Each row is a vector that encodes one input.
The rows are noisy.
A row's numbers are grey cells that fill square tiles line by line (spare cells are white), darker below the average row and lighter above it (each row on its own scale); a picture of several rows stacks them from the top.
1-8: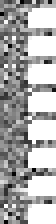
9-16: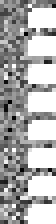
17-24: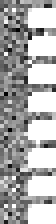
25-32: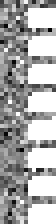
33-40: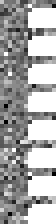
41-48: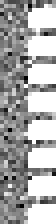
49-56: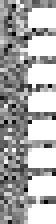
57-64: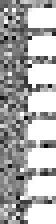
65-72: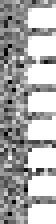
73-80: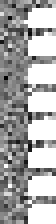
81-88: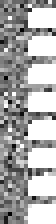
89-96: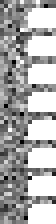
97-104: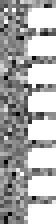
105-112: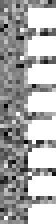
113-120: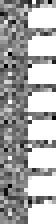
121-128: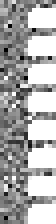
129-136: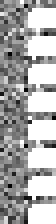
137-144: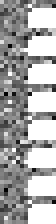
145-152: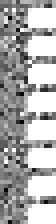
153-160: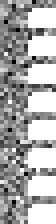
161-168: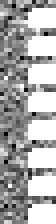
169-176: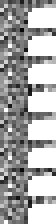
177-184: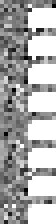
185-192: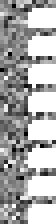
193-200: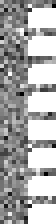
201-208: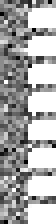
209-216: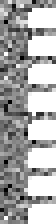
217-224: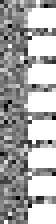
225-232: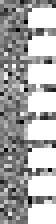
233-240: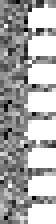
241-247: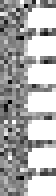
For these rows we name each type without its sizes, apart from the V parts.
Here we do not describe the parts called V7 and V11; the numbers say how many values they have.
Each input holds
a true/false value and a value of V7, together with either a point on a line, or a value of V11.
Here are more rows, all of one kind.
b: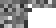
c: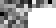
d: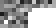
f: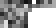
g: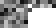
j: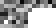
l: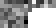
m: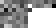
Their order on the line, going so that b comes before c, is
b, m, g, j, d, c, f, l.
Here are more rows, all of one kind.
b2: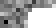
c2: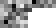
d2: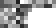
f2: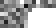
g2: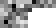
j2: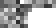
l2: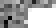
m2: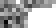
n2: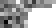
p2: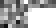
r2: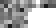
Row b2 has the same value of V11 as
m2 and n2.
